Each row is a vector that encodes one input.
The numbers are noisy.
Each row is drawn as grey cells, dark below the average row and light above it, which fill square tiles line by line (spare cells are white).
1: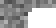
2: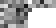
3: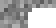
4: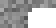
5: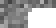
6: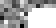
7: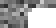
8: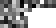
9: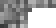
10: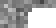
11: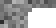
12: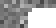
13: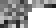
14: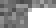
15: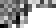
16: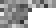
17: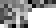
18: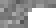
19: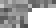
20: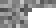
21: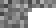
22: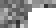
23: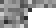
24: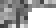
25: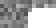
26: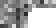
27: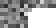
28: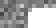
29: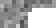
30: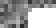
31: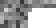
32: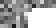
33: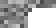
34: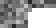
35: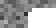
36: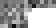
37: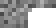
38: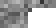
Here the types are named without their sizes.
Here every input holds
a node of a tree.
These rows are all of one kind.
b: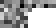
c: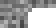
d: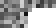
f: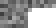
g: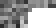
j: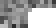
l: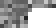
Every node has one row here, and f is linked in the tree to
l.
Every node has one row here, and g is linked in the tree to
d and j.
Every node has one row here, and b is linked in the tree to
c.
